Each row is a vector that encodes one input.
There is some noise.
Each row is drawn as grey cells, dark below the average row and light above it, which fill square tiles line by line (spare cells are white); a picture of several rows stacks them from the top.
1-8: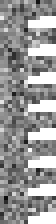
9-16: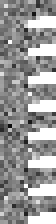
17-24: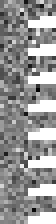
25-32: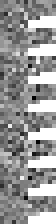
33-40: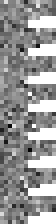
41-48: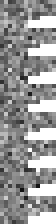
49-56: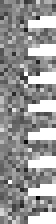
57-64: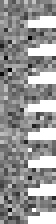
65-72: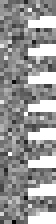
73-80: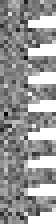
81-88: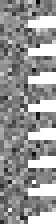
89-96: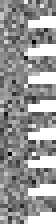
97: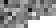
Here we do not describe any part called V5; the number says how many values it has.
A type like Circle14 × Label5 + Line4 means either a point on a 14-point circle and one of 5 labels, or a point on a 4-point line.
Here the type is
(Bool × Bool × Bool + List2(Line4)) × V5.
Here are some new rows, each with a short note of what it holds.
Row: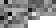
a value of V5, together with a list of one item
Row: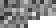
a value of V5, together with a list of two items
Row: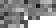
a value of V5, together with a list of one item
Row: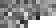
a value of V5, together with a list of two items
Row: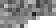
a value of V5, together with a list of one item
